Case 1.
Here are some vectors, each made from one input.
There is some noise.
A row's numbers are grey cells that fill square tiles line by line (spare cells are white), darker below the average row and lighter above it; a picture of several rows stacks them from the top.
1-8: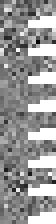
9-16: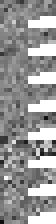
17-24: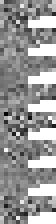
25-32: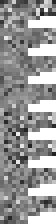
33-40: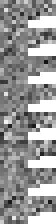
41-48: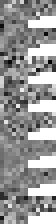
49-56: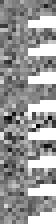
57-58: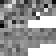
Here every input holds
either a fixed value, or a node of an 8-node tree.
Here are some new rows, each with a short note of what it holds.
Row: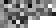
a fixed value
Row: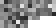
a fixed value
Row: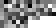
a fixed value
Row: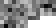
a node of an 8-node tree
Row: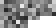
a fixed value
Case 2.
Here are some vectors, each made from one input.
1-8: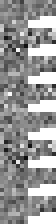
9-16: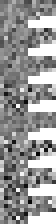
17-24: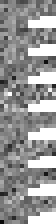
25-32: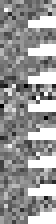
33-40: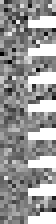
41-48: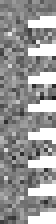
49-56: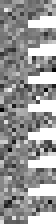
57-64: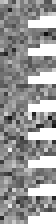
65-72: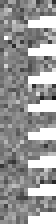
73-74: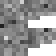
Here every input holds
either a fixed value, or a node of an 11-node tree.
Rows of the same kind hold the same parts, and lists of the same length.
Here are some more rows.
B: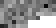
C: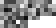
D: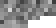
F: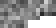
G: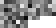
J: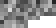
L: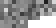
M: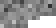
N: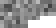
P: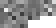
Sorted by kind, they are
B, D, F, J, L, M, N, P
C, G

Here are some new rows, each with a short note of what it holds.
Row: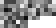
a fixed value
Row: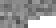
a node of an 11-node tree
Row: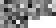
a fixed value
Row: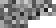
a node of an 11-node tree
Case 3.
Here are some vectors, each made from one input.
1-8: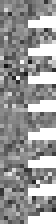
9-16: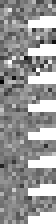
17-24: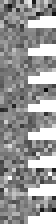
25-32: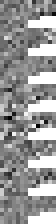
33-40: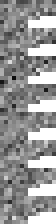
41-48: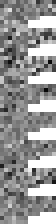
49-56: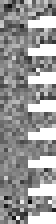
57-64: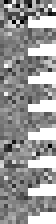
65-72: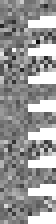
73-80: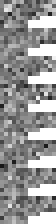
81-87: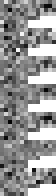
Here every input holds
either a fixed value, or a node of an 11-node tree.
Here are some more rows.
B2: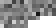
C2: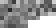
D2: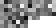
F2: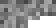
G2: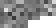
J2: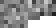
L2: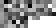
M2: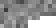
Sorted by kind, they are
B2, C2, F2, G2, J2, M2
D2, L2

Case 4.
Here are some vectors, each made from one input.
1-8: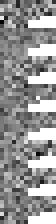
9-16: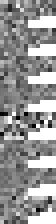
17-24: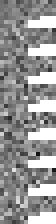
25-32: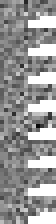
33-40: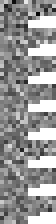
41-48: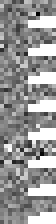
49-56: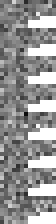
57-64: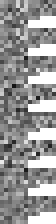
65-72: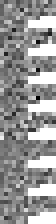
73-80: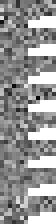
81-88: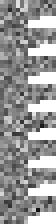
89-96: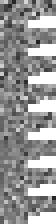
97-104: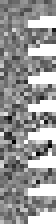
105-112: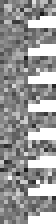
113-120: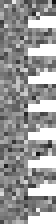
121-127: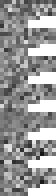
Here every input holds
a node of an 11-node tree.
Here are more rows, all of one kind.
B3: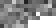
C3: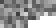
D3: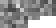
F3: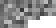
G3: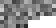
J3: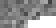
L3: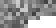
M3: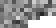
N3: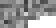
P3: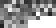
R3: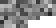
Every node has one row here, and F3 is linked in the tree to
J3 and M3.
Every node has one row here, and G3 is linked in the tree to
R3.
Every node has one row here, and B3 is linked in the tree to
D3, N3 and P3.
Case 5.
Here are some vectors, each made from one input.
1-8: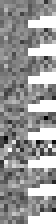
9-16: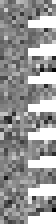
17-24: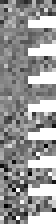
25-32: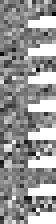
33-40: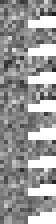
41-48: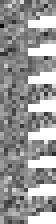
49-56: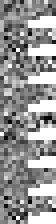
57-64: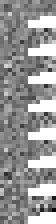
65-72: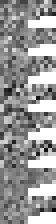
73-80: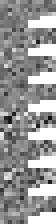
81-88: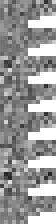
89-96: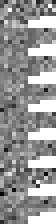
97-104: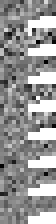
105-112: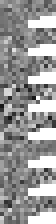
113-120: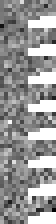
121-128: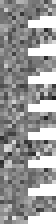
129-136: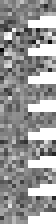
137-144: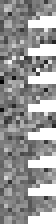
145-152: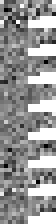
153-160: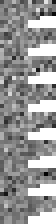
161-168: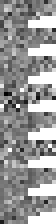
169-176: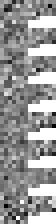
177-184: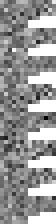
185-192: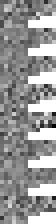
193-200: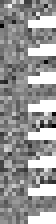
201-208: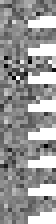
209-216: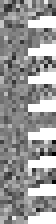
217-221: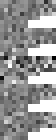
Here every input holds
either a fixed value, or a node of an 11-node tree.
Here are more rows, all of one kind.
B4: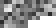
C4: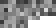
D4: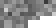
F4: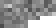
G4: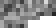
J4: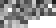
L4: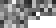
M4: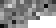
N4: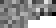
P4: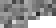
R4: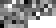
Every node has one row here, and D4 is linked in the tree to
B4 and F4.
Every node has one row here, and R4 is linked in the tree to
F4 and M4.
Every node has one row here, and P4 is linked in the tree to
C4 and J4.
